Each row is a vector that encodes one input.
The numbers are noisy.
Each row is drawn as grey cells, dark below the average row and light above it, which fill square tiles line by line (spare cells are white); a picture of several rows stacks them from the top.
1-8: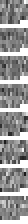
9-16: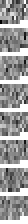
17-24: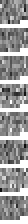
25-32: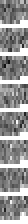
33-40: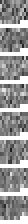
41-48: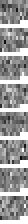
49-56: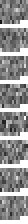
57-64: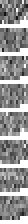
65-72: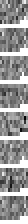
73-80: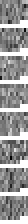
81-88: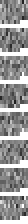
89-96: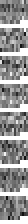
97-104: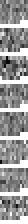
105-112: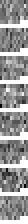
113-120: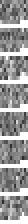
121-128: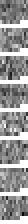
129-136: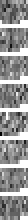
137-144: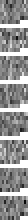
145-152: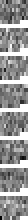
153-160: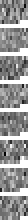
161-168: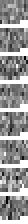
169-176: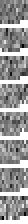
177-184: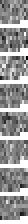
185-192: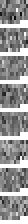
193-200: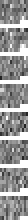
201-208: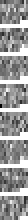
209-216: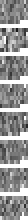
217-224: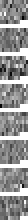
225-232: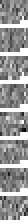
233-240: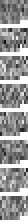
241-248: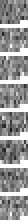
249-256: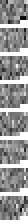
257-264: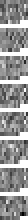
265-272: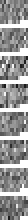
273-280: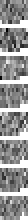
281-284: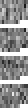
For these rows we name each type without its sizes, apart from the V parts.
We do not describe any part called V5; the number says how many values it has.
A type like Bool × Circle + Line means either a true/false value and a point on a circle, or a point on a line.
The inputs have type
(Circle + Unit) × (Circle × V5 + Line).
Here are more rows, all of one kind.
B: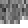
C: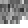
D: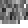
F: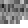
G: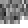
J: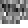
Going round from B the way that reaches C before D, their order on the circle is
B, C, G, D, J, F.
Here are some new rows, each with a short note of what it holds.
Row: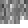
a point on a line
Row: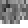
a point on a circle and a value of V5
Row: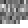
a point on a circle and a point on a line
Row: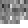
a point on a line
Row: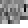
a point on a circle and a point on a line
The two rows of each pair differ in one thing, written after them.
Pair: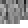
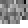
the place on the line
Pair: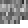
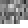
the place on the circle
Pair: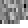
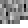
the place on the line
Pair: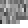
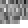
the place on the circle
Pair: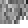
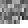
the place on the circle
